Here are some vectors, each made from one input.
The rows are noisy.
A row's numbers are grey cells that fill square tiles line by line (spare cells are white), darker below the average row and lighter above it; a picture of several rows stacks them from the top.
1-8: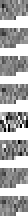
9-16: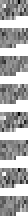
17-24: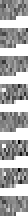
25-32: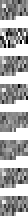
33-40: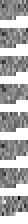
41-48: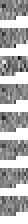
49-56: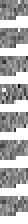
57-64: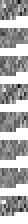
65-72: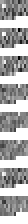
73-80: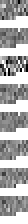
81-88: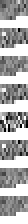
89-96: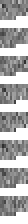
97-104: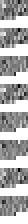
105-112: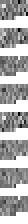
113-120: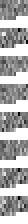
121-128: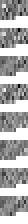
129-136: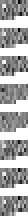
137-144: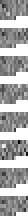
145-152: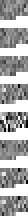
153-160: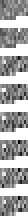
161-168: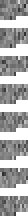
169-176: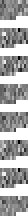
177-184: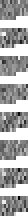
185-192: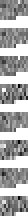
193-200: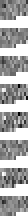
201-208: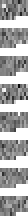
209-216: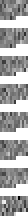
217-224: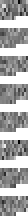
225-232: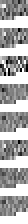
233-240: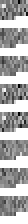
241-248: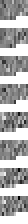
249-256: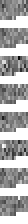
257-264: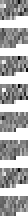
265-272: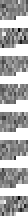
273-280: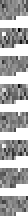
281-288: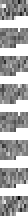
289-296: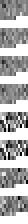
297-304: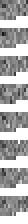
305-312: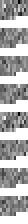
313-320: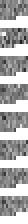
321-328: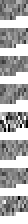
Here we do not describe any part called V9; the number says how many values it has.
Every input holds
a list of up to two items, each a true/false value and a value of V9.
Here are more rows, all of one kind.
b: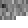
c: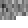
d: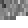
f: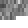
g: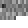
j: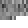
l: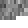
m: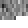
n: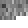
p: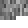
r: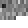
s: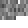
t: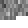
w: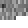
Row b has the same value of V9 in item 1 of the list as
f, l and n.
